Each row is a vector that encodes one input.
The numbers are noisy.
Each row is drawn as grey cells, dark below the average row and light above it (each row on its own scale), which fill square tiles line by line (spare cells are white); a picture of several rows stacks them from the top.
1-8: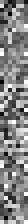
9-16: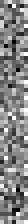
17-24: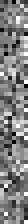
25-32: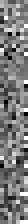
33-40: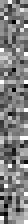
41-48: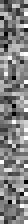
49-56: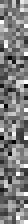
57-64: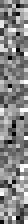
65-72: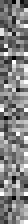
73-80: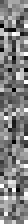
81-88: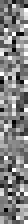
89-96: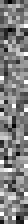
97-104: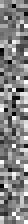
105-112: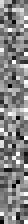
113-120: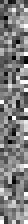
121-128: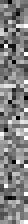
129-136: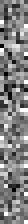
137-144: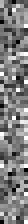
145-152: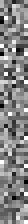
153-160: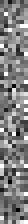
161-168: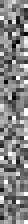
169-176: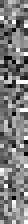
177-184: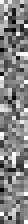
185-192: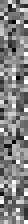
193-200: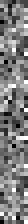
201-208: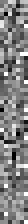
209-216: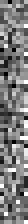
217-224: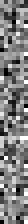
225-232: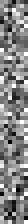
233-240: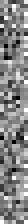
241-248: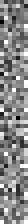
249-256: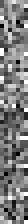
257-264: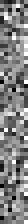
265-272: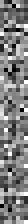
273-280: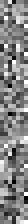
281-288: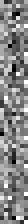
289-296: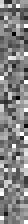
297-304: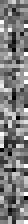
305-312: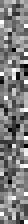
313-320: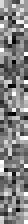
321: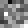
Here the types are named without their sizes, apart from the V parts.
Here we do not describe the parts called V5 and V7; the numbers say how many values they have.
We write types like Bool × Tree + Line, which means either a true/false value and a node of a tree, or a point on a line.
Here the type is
(Bool × Bool × Bool × Bool + Unit) × Line + V5 × V7.
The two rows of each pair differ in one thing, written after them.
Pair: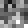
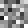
the place on the line
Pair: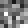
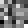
the place on the line
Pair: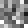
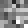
one of the four true/false values
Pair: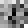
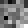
the place on the line
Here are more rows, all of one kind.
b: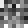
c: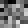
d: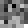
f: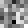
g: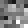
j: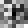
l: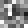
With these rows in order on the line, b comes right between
c and f.
